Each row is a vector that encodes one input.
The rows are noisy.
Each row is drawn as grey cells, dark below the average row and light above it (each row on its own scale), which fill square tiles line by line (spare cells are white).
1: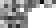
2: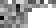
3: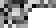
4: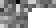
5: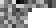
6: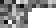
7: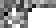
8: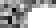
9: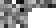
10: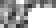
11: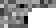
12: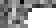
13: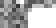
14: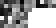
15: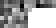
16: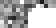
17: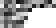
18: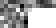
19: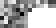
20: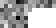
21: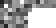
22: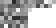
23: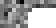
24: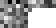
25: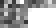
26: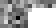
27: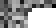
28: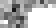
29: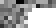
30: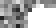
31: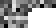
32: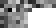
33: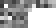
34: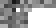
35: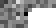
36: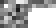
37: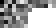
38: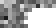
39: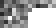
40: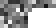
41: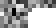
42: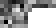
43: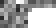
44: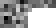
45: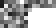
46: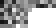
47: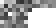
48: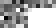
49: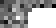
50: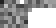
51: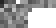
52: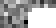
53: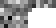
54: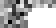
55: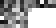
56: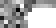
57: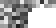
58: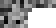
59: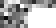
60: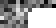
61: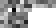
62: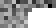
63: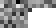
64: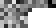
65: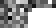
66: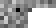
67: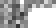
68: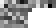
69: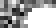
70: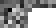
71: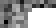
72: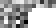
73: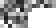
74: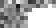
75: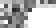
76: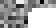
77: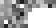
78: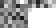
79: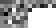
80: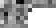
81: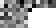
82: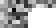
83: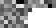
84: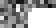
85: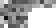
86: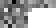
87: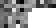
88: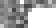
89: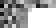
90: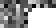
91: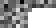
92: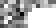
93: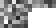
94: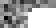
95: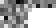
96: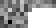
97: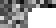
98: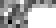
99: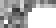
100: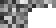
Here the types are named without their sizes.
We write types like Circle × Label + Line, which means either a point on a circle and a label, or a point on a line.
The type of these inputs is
(Label + Line) × Line.
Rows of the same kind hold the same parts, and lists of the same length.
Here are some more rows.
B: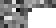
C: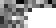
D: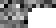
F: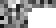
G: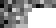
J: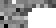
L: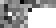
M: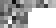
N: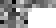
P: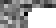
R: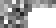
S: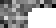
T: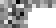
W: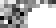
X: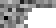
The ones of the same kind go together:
B, C, D, F, G, M, N, R, S, T, W
J, L, P, X

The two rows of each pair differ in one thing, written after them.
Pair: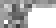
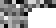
the label
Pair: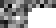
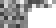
the label
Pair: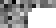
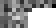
the label
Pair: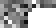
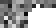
the place on the line
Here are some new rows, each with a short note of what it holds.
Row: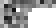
a label and a point on a line
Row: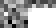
a point on each of two lines
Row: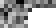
a label and a point on a line
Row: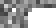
a label and a point on a line
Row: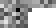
a point on each of two lines
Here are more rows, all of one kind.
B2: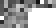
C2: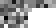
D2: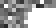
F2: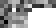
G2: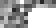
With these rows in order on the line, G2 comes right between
C2 and D2.
